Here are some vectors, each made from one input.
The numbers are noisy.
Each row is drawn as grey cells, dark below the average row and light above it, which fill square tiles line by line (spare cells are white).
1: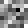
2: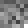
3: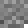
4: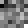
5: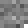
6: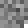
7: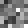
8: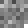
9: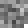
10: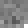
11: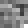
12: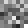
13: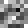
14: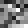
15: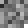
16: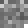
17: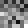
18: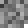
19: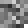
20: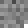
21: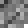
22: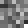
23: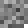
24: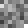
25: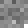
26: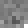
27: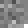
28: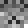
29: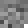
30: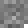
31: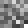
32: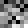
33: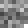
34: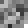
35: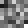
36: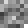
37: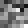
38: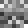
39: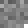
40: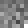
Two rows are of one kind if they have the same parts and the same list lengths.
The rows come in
2 kinds.
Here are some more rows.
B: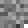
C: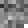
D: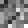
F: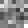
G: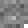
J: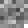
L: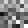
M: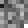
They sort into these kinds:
B, C, G, L
D, F, J, M

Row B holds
a point on a 5-point line.
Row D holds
one of 6 labels.
